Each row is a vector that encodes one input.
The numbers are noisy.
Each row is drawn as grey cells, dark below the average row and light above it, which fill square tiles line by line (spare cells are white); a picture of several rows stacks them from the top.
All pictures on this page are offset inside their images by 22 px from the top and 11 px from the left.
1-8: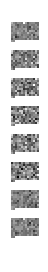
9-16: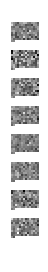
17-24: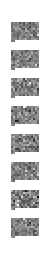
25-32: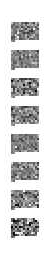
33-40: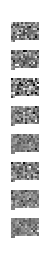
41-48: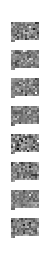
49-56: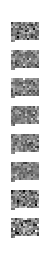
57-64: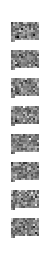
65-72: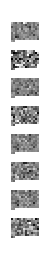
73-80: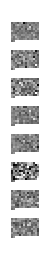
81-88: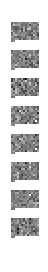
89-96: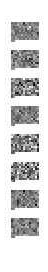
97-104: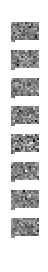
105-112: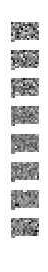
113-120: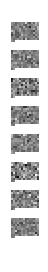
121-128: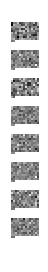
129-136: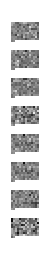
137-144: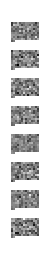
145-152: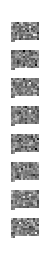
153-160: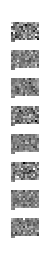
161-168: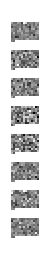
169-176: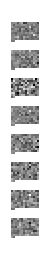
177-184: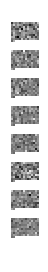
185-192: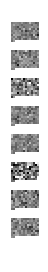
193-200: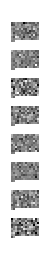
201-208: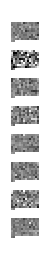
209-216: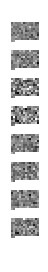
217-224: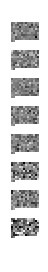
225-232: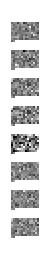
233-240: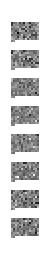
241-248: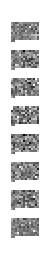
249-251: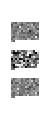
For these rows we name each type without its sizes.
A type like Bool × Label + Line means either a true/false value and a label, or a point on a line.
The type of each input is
Bool × Bool × Bool × Bool × Bool + Unit.
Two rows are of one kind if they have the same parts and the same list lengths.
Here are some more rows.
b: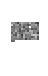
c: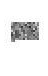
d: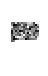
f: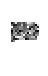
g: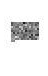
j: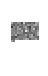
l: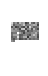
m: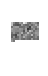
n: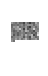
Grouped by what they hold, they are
b, c, g, j, l, m, n
d, f

